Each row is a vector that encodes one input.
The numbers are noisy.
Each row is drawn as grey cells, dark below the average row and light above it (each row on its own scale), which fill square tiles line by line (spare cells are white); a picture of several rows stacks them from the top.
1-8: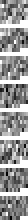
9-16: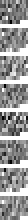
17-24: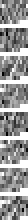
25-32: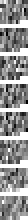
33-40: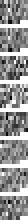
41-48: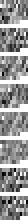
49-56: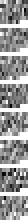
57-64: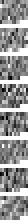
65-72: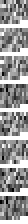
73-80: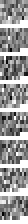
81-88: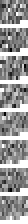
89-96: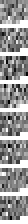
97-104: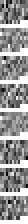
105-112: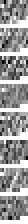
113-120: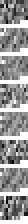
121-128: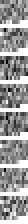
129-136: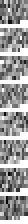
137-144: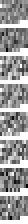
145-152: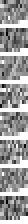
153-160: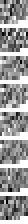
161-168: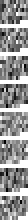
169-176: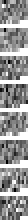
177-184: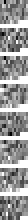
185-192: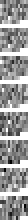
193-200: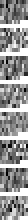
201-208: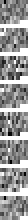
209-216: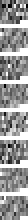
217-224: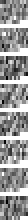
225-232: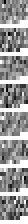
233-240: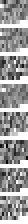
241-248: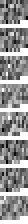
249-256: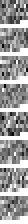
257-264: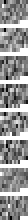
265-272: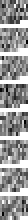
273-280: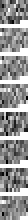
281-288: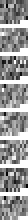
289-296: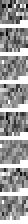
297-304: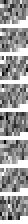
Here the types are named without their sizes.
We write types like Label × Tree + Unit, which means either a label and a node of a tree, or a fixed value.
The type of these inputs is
Bool × Bool × Bool × Bool + List((Circle + Unit) × Line).
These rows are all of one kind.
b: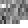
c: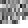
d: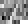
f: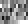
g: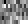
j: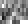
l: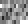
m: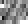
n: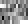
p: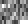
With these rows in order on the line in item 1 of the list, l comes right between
c and d.
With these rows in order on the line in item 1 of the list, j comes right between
d and m.
